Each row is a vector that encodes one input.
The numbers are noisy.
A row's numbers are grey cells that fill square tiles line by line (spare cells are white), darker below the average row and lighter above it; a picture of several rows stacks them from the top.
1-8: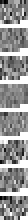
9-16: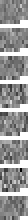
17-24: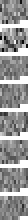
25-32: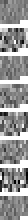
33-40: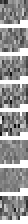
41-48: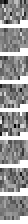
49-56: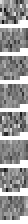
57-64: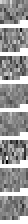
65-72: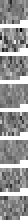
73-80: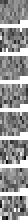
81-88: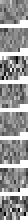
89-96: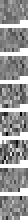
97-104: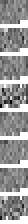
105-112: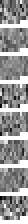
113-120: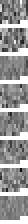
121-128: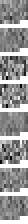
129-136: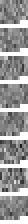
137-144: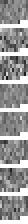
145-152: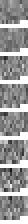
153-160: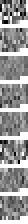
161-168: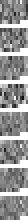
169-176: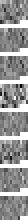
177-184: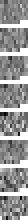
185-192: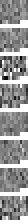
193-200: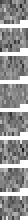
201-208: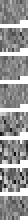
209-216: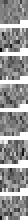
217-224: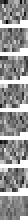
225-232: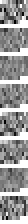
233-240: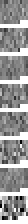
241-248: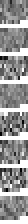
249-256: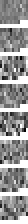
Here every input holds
a list of up to two points on a 6-point line.
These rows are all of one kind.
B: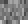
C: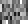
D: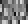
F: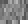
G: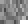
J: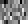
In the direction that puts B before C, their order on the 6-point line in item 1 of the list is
D, F, B, C, G, J.
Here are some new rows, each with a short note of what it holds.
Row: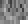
a list of one item
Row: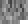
a list of one item
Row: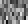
the empty list
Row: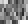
a list of one item
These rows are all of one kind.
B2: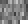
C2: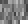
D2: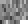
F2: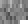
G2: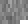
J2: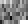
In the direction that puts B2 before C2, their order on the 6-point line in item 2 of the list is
G2, D2, B2, J2, C2, F2.
